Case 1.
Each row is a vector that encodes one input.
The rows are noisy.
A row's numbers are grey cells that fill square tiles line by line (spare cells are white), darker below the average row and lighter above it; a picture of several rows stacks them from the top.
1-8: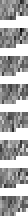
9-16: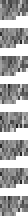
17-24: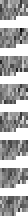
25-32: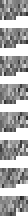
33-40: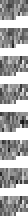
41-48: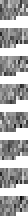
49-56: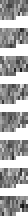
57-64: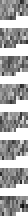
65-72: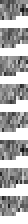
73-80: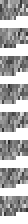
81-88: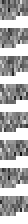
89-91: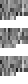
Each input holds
either a fixed value, or a node of a 10-node tree, or three true/false values.
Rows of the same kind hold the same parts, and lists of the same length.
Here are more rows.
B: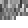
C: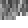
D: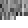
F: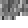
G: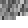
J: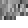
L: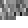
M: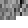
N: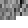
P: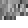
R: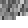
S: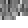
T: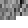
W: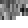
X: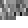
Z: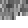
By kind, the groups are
B, D, J, L, M, N, P, T, X
C, F, G, R, S, Z
W

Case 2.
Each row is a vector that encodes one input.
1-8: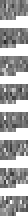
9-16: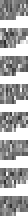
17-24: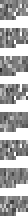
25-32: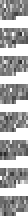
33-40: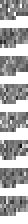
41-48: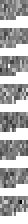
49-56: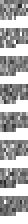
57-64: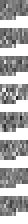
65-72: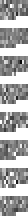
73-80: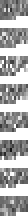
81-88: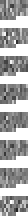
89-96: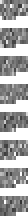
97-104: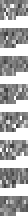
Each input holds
one of 6 labels, together with either a fixed value, or four true/false values.
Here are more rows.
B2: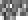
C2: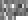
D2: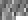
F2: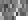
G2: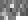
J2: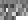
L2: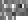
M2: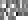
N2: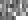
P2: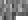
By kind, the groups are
B2, D2, F2, G2, J2, N2, P2
C2, L2, M2

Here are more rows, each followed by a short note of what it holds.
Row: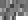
one of 6 labels and four true/false values
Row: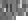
one of 6 labels and four true/false values
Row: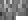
one of 6 labels and four true/false values
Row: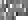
one of 6 labels and four true/false values
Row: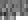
one of 6 labels and four true/false values
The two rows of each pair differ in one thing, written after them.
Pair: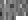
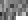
one of the four true/false values
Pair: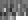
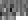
one of the four true/false values
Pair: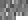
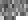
the label
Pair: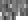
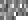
the label
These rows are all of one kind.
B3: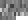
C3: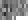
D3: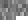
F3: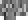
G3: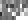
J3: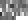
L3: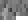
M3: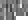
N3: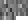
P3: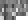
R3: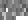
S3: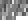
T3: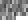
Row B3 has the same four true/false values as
L3, M3, N3 and R3.
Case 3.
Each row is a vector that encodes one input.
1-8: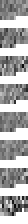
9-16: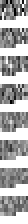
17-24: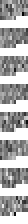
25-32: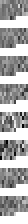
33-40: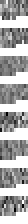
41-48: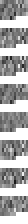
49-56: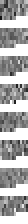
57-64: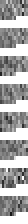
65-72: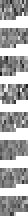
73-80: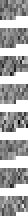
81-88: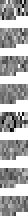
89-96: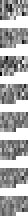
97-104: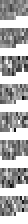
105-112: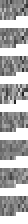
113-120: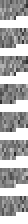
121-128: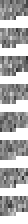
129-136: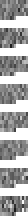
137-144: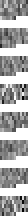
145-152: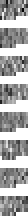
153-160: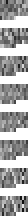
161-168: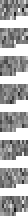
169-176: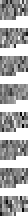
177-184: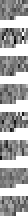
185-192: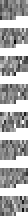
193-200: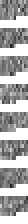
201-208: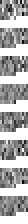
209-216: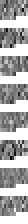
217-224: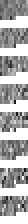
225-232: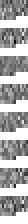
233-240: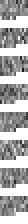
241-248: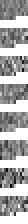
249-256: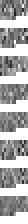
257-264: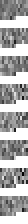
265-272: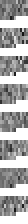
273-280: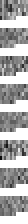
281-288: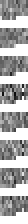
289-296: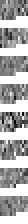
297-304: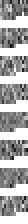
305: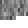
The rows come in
2 kinds.
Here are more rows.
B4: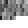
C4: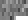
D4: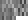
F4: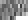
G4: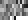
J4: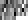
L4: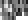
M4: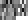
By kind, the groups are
B4, C4, D4, F4
G4, J4, L4, M4

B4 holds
a node of a 14-node tree.
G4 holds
a point on a 13-point line.
